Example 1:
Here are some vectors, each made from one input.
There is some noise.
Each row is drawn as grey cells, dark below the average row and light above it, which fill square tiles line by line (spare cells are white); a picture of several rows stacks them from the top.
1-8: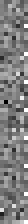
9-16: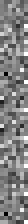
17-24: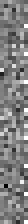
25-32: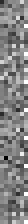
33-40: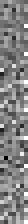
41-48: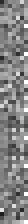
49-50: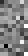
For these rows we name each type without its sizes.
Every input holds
a node of a tree.
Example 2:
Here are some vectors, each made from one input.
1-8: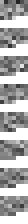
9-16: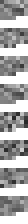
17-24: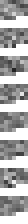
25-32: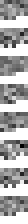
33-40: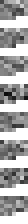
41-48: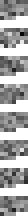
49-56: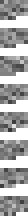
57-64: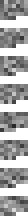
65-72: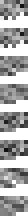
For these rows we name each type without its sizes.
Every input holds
a point on a line.
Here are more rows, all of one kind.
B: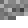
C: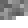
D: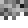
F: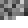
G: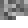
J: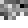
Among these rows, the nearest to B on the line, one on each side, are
C and G.
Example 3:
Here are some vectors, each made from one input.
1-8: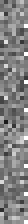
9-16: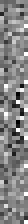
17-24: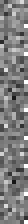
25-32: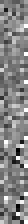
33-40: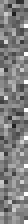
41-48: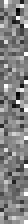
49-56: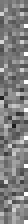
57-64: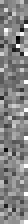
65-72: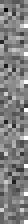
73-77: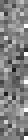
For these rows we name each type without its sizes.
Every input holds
either a fixed value, or three true/false values.
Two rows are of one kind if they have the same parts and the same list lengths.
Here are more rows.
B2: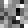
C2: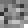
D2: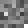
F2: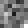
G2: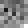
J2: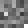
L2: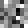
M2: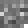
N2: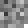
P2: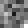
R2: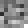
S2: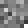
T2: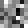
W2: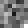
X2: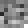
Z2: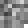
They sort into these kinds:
B2, L2, T2
C2, D2, F2, G2, J2, M2, N2, P2, R2, S2, W2, X2, Z2

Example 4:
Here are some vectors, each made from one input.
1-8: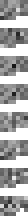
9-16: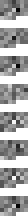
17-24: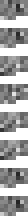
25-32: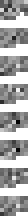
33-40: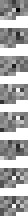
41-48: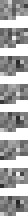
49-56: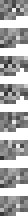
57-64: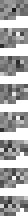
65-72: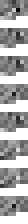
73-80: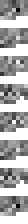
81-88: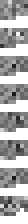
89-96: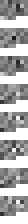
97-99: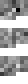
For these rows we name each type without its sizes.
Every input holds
either a fixed value, or three true/false values.
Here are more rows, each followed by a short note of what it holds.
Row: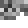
a fixed value
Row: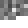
three true/false values
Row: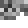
a fixed value
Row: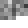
three true/false values
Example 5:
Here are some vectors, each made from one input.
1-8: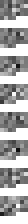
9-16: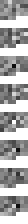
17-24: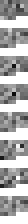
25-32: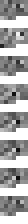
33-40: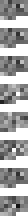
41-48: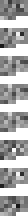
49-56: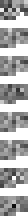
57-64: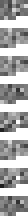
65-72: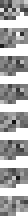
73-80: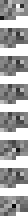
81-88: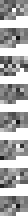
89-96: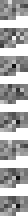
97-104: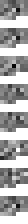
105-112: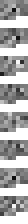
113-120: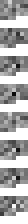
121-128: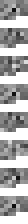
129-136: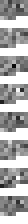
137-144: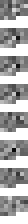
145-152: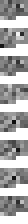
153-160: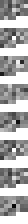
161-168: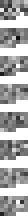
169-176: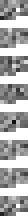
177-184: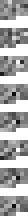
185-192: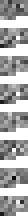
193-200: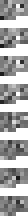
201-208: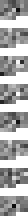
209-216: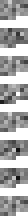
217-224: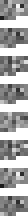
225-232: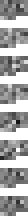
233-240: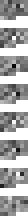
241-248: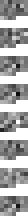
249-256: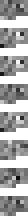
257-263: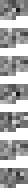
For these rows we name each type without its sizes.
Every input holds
either a fixed value, or three true/false values.
